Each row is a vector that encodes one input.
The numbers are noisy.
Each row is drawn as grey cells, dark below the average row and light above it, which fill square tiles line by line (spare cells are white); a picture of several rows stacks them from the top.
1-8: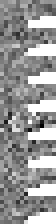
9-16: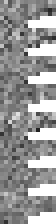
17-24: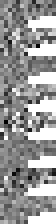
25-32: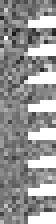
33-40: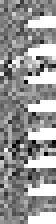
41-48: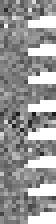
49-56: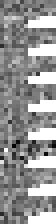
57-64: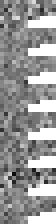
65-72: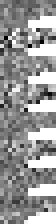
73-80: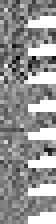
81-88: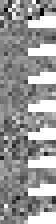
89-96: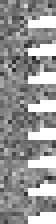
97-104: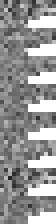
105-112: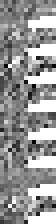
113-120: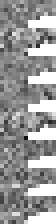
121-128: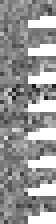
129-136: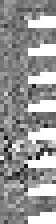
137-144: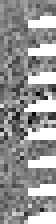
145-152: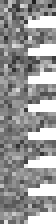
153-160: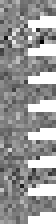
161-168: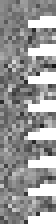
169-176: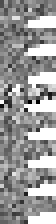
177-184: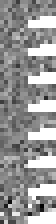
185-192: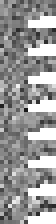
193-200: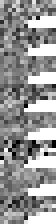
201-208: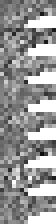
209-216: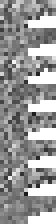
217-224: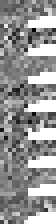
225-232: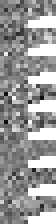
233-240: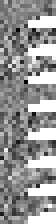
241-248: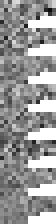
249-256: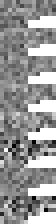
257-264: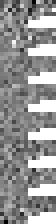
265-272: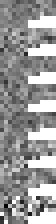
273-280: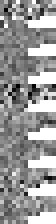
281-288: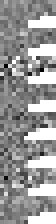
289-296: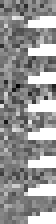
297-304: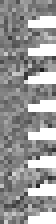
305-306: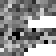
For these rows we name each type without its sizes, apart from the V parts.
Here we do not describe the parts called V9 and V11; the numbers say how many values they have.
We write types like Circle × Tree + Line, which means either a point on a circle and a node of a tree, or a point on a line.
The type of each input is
List(Line) + (Tree + Unit) × V9 × V11.
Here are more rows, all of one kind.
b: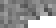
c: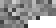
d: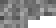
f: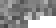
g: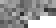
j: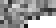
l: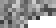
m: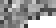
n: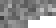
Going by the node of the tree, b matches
f, g and l.
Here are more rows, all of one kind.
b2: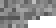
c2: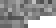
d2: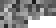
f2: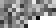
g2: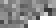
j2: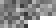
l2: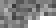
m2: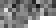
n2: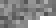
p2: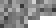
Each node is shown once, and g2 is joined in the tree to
f2.
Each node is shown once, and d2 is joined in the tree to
b2.
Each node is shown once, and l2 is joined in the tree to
m2 and p2.
